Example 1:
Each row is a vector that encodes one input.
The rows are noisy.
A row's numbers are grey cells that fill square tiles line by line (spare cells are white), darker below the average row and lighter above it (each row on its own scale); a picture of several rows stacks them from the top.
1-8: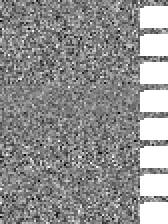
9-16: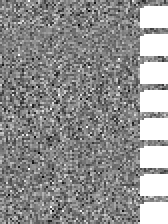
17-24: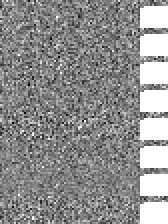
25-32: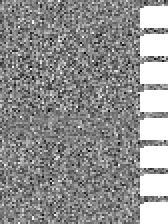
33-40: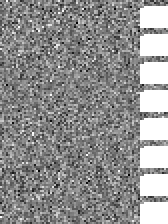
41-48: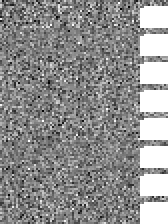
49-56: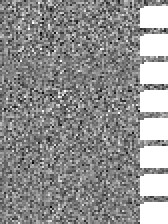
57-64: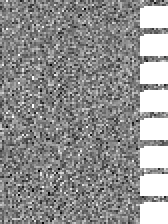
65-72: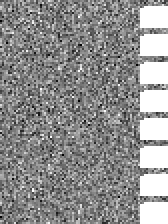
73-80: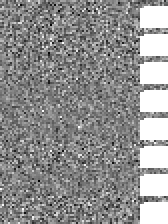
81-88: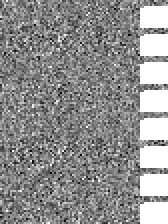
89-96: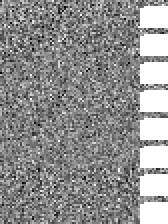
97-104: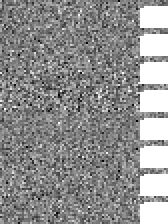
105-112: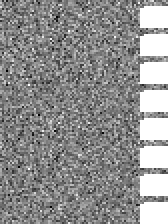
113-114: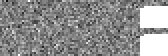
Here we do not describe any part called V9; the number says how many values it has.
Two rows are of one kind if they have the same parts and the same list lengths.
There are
2 kinds of row.
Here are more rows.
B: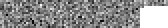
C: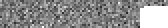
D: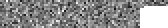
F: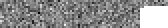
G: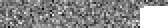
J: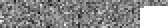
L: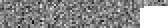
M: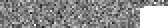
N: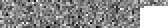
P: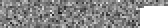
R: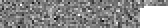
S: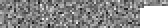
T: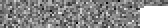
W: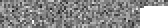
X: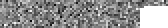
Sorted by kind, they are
B, C, D, L, N, P, R, S, T, W
F, G, J, M, X

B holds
four true/false values and a value of V9.
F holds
a point on a 6-point line and a value of V9.
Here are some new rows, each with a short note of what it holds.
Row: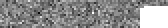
a point on a 6-point line and a value of V9
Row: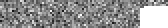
four true/false values and a value of V9
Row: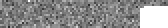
a point on a 6-point line and a value of V9
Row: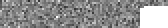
four true/false values and a value of V9
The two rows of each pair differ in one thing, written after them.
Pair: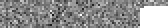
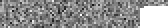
the value of V9
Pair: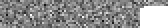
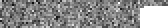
one of the four true/false values
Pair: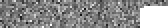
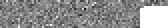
the value of V9
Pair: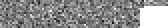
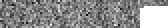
one of the four true/false values
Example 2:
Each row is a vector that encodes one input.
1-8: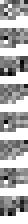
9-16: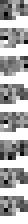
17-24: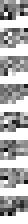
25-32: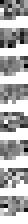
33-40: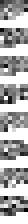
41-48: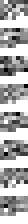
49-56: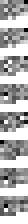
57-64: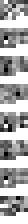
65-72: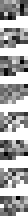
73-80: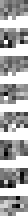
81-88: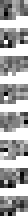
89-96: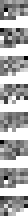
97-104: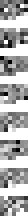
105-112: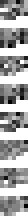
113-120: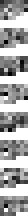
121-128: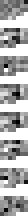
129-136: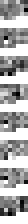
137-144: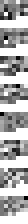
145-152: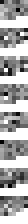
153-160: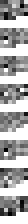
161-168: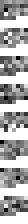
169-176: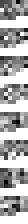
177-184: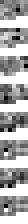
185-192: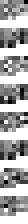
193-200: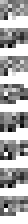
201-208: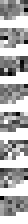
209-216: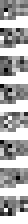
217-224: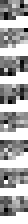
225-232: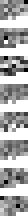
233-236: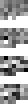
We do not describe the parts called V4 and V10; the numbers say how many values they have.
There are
3 kinds of row.
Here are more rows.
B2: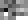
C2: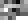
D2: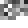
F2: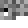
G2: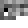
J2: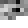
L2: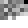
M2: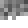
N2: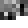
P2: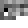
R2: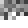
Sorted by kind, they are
B2, F2, G2, N2, P2
C2, J2
D2, L2, M2, R2

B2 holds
a point on a 9-point line.
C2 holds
a point on a 6-point line and a value of V4.
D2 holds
a value of V10.
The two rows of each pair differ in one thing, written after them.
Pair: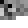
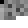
the value of V4
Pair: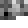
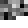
the value of V4
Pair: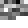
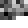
the value of V4
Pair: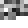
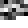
the value of V4
